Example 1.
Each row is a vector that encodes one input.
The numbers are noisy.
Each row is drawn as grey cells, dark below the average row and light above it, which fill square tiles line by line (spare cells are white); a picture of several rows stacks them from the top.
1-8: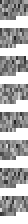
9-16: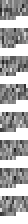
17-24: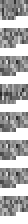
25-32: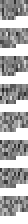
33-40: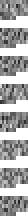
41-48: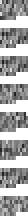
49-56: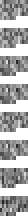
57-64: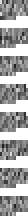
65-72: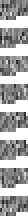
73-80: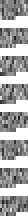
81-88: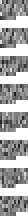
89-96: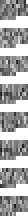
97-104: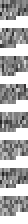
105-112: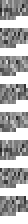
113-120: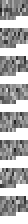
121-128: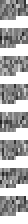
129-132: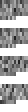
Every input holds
one of 9 labels.
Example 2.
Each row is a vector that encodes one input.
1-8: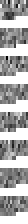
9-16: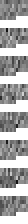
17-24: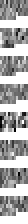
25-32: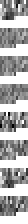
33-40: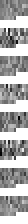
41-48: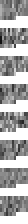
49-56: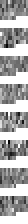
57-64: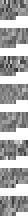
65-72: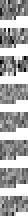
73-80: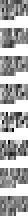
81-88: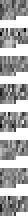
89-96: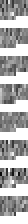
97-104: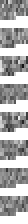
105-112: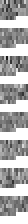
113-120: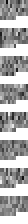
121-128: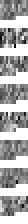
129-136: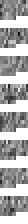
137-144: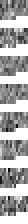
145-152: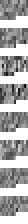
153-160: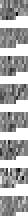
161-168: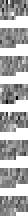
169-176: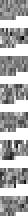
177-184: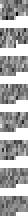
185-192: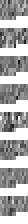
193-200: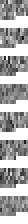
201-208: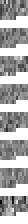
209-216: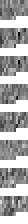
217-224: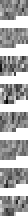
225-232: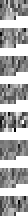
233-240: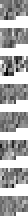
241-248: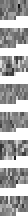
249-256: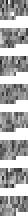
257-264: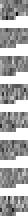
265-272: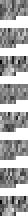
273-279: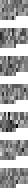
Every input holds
a point on a 13-point line.
